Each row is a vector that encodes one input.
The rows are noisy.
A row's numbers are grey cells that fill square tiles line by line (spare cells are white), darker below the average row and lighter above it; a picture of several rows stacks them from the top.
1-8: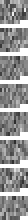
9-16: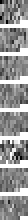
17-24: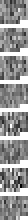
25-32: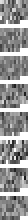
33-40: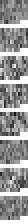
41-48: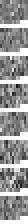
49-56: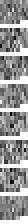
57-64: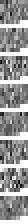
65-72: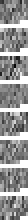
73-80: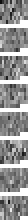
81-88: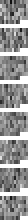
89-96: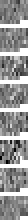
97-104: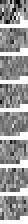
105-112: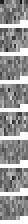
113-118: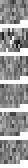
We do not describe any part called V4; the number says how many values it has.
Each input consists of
either two values of V4, or a list of up to three points on a 5-point line.
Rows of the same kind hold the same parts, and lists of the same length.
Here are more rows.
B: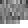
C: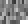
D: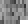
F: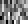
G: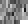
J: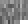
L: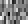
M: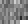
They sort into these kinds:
B, M
C, L
D, G
F
J

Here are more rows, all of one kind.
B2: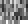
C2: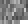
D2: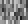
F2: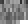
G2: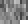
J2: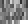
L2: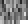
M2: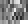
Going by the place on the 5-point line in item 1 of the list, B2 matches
D2 and L2.
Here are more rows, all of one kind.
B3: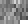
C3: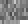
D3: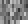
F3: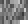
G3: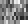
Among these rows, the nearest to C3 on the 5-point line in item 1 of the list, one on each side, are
D3 and G3.
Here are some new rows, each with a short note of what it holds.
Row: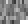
the empty list
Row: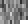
a list of three items
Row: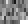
the empty list
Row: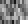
the empty list
